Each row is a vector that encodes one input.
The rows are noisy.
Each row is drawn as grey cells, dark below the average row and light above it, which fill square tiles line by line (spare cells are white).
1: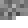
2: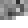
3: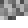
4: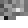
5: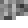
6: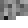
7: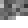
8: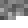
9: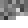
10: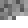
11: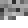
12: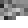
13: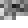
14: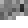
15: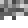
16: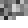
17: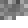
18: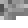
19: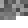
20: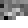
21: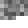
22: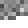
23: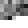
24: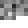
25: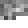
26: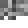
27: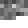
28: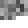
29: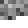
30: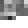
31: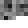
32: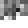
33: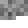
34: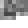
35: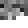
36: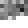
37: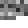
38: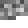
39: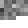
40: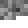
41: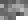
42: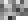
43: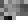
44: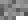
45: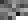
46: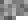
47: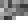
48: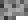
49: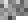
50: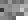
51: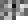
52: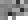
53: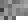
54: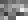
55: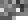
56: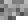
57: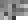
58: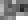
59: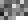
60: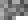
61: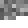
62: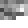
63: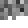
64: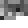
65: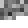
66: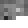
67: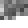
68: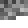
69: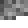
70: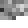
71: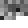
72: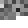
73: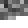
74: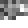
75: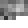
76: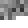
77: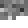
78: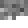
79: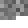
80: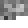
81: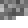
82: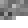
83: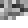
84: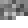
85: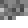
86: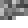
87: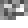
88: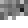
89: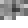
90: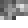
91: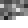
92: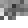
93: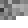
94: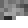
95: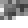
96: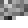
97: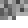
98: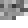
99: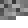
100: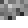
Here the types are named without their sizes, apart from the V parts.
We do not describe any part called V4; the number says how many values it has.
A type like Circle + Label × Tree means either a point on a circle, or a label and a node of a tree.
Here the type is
Label × (Tree + V4).
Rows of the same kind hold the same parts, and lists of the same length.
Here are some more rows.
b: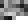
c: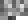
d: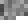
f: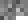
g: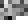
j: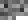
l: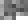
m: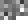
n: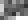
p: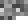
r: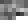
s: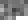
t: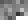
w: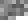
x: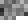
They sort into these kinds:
b, c, d, g, m, r, t, x
f, j, l, n, p, s, w

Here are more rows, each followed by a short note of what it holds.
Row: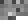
a label and a node of a tree
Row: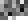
a label and a value of V4
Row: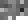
a label and a value of V4
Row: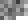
a label and a value of V4
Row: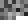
a label and a node of a tree
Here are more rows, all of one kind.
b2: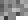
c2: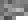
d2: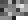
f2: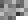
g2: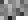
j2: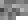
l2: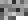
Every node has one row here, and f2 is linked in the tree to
j2.
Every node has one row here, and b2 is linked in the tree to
d2.
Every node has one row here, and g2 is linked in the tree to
l2.
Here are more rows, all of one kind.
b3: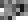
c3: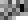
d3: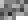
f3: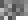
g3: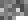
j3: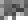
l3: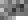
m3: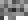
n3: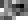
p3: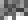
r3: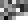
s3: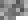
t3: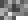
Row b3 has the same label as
f3, n3 and t3.
